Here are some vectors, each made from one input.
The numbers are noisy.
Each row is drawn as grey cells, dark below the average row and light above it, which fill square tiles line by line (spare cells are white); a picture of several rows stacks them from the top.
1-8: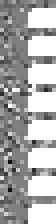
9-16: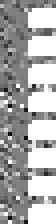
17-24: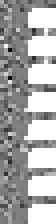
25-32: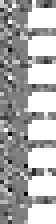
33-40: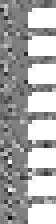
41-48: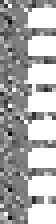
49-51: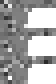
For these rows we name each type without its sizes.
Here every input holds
a label and a true/false value.
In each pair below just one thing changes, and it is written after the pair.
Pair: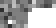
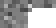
the true/false value
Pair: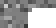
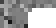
the true/false value
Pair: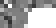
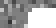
the true/false value
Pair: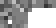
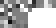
the label
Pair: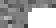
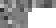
the true/false value
